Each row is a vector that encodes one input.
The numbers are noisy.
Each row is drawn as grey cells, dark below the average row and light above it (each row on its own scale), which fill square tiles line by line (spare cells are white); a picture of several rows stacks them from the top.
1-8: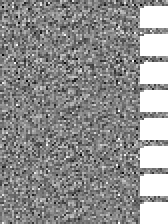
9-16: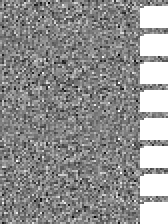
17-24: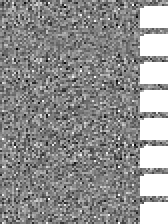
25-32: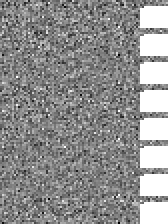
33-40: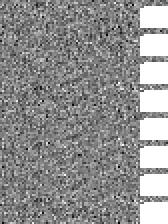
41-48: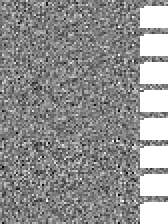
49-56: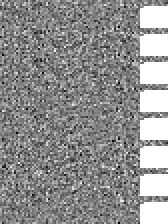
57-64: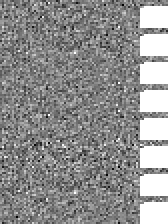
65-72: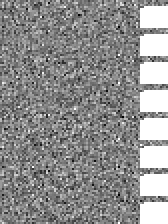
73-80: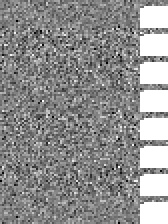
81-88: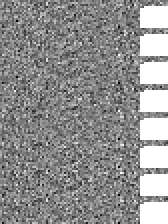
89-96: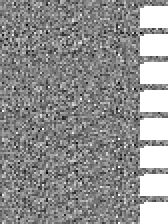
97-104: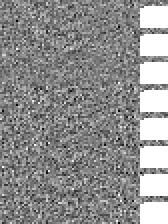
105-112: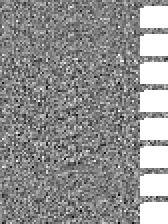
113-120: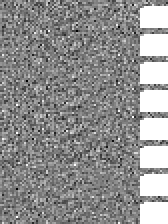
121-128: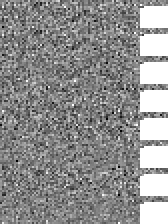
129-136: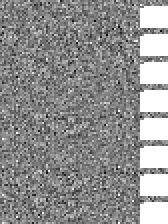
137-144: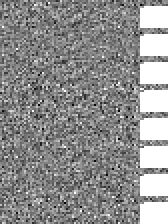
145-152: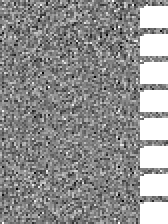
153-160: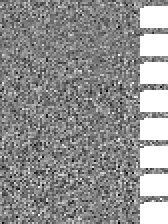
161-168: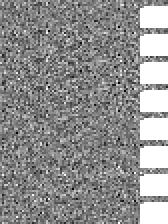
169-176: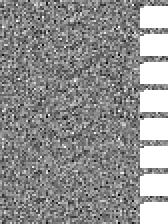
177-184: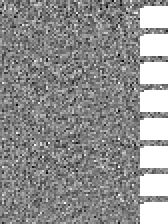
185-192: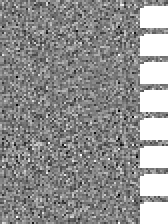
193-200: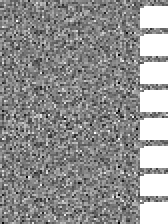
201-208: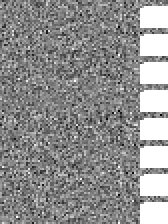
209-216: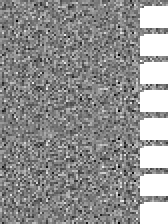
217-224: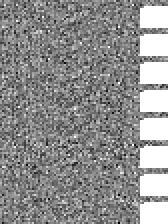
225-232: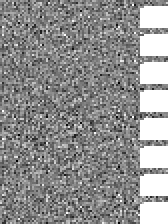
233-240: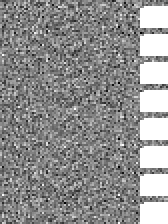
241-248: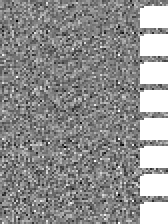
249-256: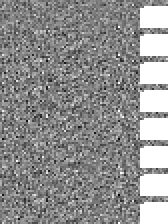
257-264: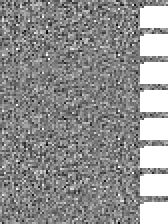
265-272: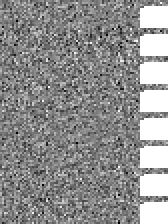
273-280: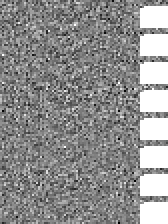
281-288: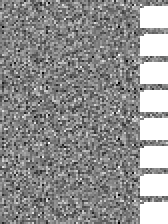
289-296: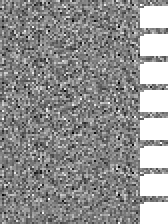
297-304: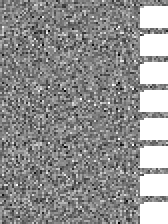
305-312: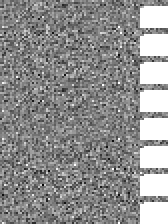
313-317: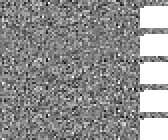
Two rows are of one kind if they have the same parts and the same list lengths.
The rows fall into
2 kinds.
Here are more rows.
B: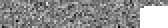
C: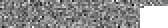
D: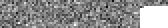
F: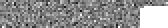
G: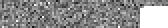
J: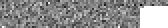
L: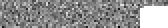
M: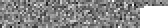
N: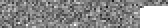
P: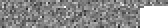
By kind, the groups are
B, C, F, G, J, L, M, P
D, N

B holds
a point on an 18-point circle and a true/false value.
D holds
a true/false value.
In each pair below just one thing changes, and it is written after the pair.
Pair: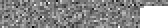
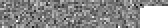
the place on the 18-point circle
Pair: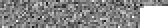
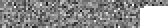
the place on the 18-point circle
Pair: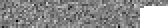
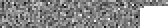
the true/false value
